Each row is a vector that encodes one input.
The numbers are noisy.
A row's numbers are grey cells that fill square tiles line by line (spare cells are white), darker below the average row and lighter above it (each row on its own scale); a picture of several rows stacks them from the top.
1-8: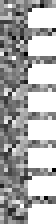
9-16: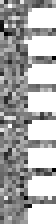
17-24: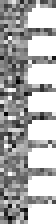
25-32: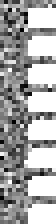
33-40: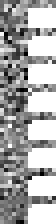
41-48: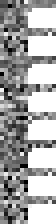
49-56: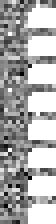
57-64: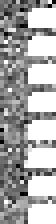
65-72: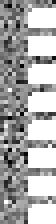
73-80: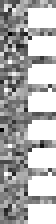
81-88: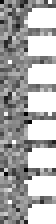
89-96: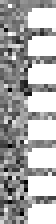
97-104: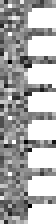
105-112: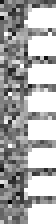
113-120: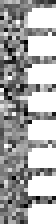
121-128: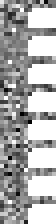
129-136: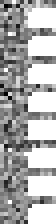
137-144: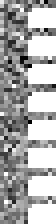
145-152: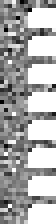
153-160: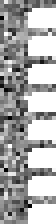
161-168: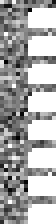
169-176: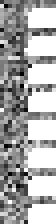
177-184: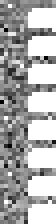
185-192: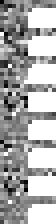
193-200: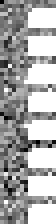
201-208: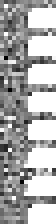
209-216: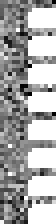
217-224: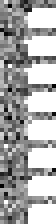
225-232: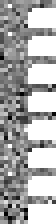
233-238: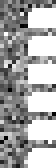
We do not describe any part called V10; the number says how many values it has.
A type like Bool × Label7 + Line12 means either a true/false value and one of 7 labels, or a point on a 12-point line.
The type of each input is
List2(Circle5) + V10 × V10.
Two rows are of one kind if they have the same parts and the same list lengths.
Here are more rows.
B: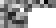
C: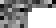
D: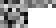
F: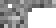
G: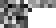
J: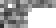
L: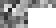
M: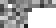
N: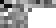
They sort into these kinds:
B
C, G, N
D, L
F, J, M

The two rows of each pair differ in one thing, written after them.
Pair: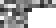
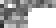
the place on the 5-point circle in item 1 of the list
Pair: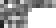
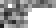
the place on the 5-point circle in item 2 of the list
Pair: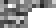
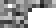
the place on the 5-point circle in item 1 of the list
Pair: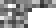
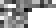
the place on the 5-point circle in item 2 of the list
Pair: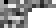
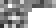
the place on the 5-point circle in item 1 of the list
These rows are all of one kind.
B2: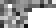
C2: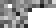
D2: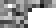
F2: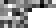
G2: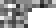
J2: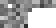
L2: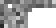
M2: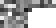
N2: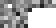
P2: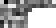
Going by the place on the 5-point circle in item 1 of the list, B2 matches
C2, J2 and N2.
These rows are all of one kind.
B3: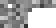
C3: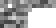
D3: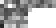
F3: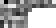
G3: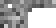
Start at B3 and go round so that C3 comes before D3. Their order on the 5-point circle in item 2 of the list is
B3, C3, G3, F3, D3.
